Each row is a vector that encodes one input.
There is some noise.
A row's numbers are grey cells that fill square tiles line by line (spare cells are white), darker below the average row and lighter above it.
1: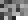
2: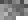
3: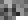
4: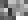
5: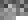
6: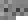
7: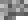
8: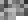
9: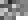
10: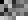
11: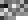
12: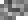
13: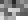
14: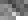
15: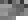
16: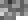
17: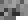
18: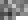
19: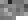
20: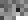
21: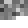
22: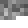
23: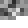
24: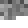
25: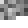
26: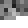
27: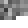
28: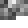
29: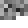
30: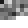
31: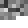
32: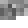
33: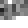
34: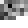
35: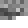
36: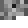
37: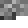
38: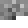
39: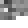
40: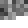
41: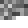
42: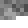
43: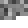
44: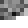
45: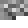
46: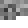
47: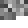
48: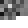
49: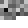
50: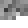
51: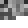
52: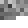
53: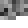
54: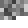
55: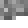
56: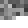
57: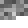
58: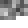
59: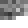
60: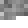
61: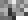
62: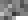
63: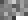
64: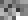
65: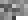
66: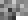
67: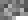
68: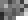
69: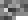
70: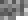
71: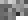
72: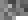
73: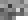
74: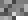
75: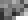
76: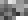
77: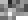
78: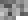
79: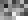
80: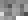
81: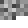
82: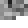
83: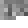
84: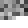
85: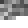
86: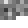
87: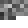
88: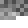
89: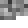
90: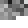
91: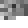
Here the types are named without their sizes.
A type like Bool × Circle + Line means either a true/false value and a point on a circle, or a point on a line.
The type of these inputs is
(Bool × Bool × Bool + Line) × Label.
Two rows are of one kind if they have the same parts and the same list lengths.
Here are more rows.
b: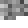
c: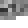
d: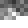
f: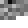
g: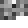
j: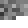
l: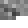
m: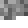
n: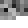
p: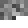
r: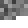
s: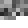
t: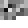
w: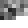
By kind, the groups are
b, m, s, t
c, d, f, g, j, l, n, p, r, w

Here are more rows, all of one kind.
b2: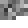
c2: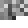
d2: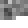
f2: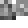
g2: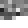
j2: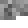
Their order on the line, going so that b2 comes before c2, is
b2, g2, j2, d2, f2, c2.
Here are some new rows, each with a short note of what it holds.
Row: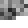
a label and three true/false values
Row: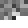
a label and three true/false values
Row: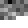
a label and three true/false values
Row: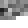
a label and three true/false values
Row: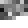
a label and three true/false values
